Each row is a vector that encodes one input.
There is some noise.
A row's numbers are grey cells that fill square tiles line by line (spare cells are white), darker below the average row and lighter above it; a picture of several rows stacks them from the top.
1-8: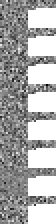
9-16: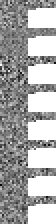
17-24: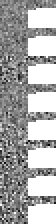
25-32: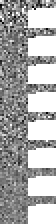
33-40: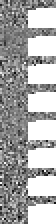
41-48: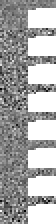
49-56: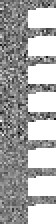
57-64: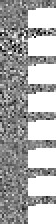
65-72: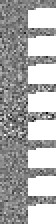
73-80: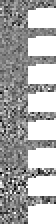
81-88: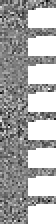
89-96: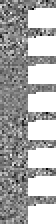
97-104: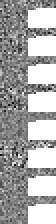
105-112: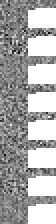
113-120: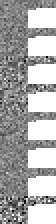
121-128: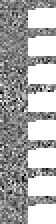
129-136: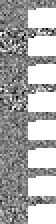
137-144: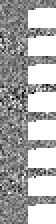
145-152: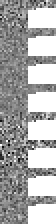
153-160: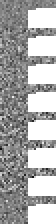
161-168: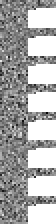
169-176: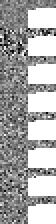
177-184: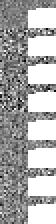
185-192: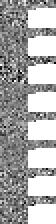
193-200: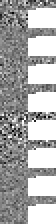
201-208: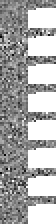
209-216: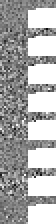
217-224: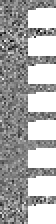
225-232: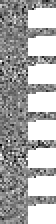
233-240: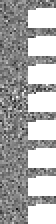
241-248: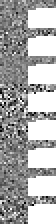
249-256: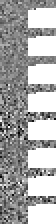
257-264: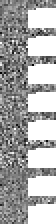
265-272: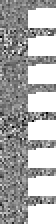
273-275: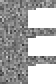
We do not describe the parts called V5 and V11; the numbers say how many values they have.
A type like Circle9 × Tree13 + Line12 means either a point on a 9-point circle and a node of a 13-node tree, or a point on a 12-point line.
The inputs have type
(Circle8 × Tree10 + V5) × V11 + List2(Bool × Line7).
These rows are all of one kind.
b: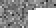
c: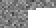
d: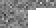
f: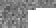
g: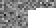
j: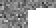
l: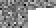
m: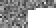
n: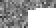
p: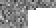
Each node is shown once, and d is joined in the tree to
b.
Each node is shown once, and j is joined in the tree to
g and p.
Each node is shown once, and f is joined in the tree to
n and p.
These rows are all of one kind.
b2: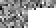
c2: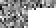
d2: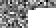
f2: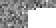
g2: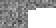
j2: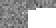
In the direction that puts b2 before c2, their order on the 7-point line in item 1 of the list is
g2, d2, b2, c2, j2, f2.
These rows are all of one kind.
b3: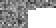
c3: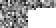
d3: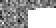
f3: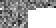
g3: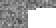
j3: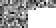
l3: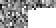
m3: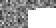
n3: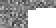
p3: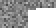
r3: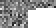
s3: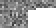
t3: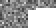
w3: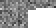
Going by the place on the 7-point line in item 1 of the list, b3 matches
c3, g3, n3 and r3.
